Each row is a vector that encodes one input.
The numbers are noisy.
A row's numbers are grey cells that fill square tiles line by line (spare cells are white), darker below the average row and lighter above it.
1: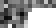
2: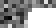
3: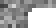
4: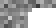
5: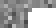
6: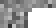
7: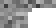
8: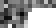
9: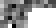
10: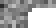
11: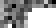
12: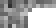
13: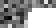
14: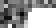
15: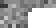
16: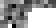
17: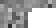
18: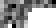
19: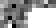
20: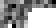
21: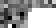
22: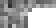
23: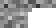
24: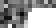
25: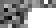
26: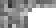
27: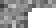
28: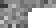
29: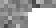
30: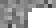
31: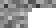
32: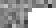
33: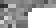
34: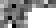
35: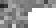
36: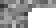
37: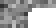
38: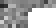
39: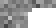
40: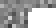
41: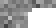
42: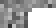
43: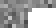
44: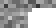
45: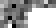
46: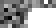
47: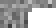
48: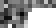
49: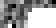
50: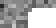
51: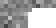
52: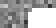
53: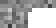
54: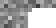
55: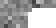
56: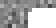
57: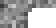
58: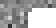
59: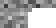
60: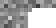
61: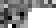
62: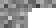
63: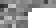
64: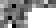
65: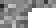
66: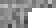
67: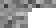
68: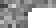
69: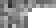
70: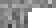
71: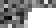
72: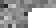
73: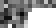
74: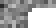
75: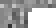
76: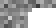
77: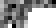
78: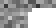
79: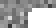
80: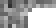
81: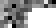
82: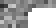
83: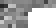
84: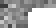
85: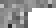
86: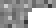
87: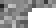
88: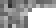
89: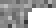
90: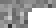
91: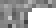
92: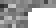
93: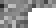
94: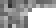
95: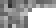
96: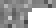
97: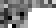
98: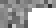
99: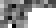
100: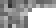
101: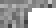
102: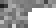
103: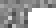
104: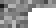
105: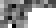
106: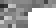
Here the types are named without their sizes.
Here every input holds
either a point on a circle and a true/false value, or a list of points on a line.
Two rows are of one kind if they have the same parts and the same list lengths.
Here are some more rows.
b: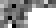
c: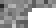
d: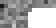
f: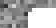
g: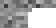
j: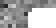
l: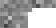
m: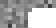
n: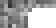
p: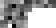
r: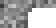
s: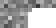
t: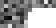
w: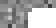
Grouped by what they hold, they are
b, p, t
c, d, f, j, r
g, l, s
m, w
n

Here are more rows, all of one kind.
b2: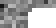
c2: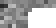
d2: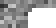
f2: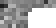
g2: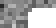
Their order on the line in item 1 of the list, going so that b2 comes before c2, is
g2, b2, d2, c2, f2.
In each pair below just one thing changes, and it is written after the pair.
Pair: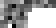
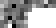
the place on the circle
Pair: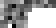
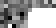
the true/false value
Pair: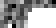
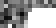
the true/false value
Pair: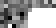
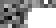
the place on the circle
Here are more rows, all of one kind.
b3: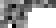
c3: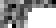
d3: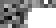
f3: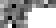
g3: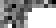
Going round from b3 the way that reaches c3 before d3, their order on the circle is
b3, c3, g3, d3, f3.
